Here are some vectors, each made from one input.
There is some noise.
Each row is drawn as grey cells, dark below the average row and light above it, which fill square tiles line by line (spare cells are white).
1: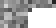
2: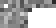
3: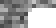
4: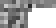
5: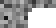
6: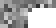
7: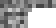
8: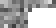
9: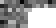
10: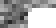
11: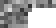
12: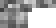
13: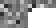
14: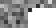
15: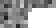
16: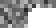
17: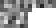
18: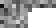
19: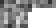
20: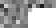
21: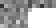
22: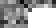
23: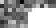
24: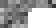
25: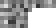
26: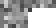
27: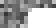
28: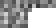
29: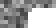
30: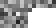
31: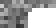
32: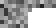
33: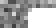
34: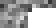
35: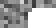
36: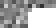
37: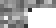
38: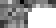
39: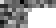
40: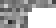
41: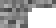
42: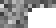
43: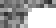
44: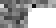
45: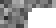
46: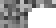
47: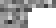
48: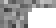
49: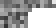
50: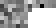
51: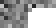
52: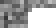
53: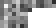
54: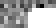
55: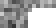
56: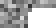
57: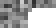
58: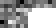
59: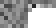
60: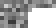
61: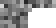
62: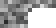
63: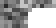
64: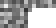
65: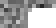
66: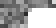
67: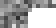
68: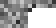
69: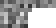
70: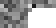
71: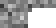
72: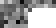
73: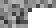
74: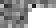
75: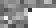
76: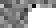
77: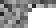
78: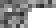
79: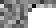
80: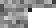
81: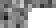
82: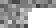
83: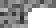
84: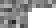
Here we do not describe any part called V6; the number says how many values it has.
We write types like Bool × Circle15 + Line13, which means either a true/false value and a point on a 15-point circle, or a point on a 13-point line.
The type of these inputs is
Line4 × (Line5 + V6).
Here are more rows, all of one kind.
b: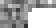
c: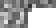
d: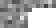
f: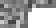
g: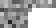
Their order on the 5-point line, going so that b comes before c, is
g, b, d, f, c.
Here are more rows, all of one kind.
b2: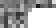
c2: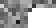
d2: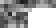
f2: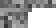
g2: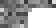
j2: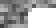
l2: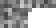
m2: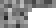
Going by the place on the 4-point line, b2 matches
l2 and m2.
